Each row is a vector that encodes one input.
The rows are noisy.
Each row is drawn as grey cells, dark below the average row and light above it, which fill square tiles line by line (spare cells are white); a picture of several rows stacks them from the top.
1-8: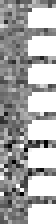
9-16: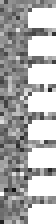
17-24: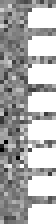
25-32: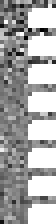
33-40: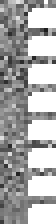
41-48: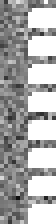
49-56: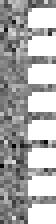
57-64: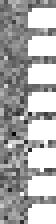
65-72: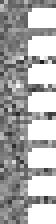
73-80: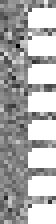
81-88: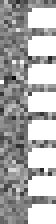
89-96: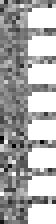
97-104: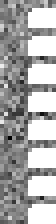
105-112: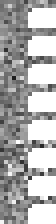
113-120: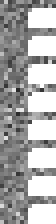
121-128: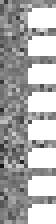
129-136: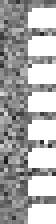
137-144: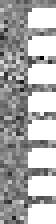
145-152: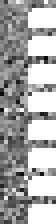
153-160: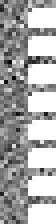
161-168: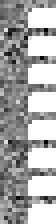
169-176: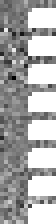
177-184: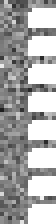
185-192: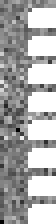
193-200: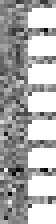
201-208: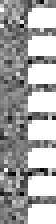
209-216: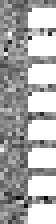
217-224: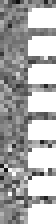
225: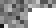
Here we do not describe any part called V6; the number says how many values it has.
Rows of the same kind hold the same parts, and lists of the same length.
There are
2 kinds of row.
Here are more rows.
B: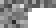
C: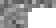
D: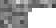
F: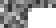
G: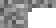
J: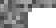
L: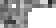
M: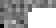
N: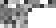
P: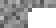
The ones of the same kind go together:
B, C, D, G, M, P
F, J, L, N

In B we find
a node of a 10-node tree, three true/false values and a value of V6.
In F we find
a point on a 5-point circle, a node of a 10-node tree and a value of V6.
